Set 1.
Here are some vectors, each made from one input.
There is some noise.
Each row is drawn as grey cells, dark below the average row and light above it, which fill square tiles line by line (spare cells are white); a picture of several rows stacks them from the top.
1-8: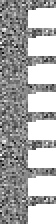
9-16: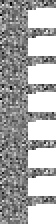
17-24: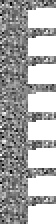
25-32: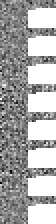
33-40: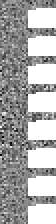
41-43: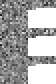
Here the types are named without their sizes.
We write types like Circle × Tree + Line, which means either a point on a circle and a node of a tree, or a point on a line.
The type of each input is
Line.
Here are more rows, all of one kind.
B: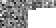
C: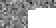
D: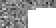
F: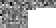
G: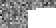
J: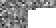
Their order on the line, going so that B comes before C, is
B, J, C, D, G, F.
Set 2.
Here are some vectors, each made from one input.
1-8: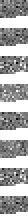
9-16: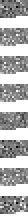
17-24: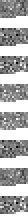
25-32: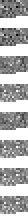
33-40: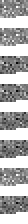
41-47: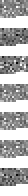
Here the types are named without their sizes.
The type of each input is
Line.
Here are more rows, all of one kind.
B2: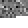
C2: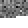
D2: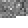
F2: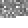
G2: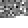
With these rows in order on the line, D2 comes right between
C2 and F2.
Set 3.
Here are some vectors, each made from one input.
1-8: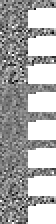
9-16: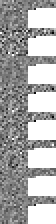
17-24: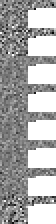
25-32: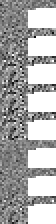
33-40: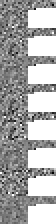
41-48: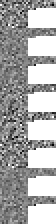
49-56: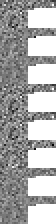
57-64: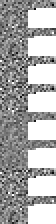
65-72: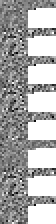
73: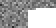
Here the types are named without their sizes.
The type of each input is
Line.
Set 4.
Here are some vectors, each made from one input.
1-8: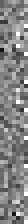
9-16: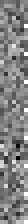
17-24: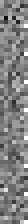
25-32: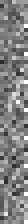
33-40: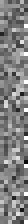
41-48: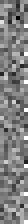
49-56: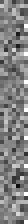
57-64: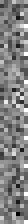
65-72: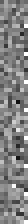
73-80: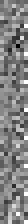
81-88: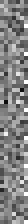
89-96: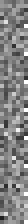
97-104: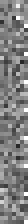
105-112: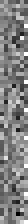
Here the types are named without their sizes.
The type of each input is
Bool × Bool × Bool × Bool × Bool.
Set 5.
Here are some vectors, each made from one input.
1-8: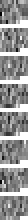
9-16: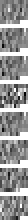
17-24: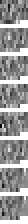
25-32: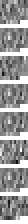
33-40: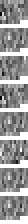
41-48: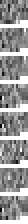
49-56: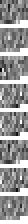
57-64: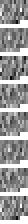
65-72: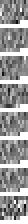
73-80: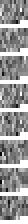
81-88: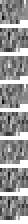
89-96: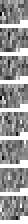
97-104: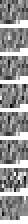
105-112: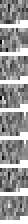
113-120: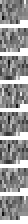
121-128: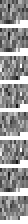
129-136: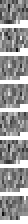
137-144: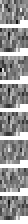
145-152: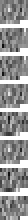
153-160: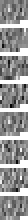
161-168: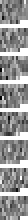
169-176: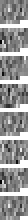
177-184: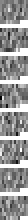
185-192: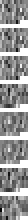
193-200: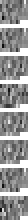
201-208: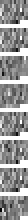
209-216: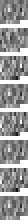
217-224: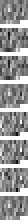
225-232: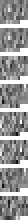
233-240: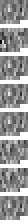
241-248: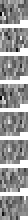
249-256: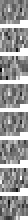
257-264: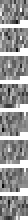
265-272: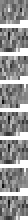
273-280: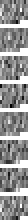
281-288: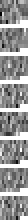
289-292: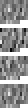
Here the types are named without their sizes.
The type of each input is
Circle + Unit.
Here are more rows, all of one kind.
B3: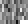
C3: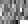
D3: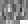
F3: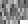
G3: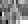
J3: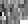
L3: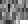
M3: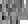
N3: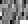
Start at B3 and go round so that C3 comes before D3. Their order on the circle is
B3, C3, N3, L3, G3, J3, F3, D3, M3.
